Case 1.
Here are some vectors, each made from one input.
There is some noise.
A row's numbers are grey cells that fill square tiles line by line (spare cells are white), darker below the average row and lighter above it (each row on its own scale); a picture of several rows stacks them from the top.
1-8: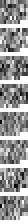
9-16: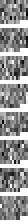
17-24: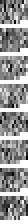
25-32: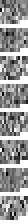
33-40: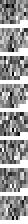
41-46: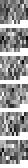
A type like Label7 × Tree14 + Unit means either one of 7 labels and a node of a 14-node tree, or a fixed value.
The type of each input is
Label7.
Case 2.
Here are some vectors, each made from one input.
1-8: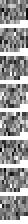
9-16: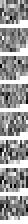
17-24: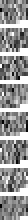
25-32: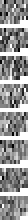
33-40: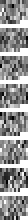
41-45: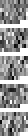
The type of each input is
Label9.
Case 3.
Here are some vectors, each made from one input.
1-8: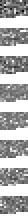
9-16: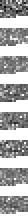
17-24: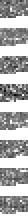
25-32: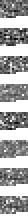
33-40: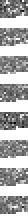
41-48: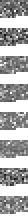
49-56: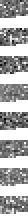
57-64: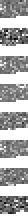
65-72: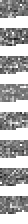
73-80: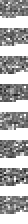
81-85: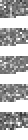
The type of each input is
Label9.
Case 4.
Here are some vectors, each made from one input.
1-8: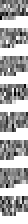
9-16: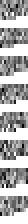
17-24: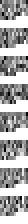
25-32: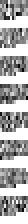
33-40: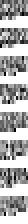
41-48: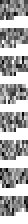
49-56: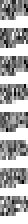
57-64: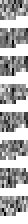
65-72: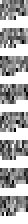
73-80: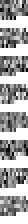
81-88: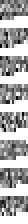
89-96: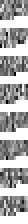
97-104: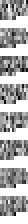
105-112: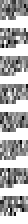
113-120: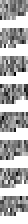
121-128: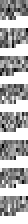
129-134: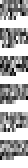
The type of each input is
Label8.
